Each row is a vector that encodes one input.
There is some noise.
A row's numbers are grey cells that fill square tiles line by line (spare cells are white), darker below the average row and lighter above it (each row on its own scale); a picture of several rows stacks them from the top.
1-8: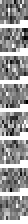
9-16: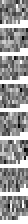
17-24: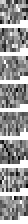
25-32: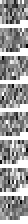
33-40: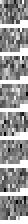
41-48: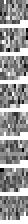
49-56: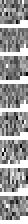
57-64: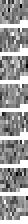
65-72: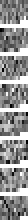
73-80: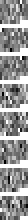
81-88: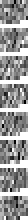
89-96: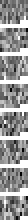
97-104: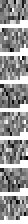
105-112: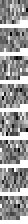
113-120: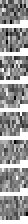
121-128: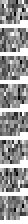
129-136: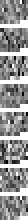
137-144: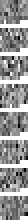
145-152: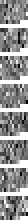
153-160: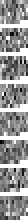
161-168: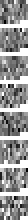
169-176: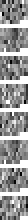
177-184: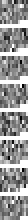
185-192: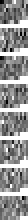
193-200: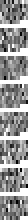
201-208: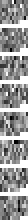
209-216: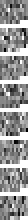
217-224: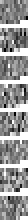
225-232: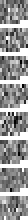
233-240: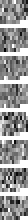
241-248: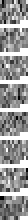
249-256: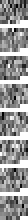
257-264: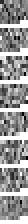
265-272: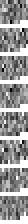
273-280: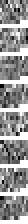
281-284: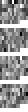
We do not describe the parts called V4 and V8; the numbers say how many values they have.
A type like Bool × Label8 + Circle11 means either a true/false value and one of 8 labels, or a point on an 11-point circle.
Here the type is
Label6 + (Line5 + V8) × (Line6 + V4).
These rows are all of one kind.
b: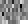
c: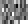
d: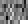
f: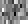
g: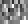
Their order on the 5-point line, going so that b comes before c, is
g, b, f, c, d.
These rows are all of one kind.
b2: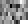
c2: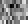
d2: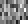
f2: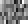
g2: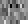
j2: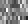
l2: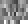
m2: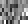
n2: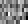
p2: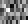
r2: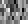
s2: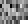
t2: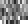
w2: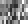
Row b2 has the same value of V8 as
d2, n2 and s2.
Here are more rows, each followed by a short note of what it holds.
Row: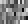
a point on a 6-point line and a value of V8
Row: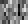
one of 6 labels
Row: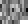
a point on a 5-point line and a value of V4
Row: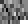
one of 6 labels
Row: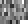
a point on a 6-point line and a value of V8
